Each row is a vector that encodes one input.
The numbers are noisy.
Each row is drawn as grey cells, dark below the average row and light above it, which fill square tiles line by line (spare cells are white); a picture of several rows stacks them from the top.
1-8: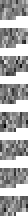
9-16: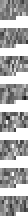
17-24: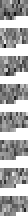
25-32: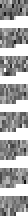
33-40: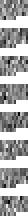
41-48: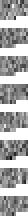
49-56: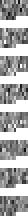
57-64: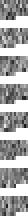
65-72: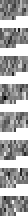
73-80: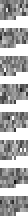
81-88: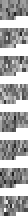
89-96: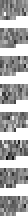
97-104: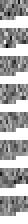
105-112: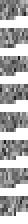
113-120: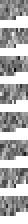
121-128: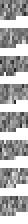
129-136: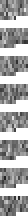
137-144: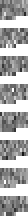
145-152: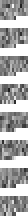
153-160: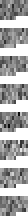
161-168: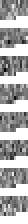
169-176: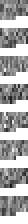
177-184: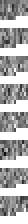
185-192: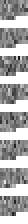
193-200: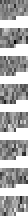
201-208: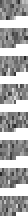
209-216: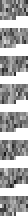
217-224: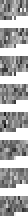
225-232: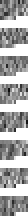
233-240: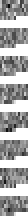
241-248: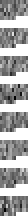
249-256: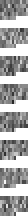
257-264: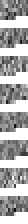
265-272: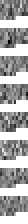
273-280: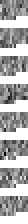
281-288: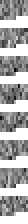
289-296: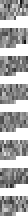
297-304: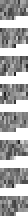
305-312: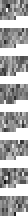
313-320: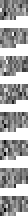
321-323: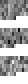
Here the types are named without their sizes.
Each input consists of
a point on each of three lines.
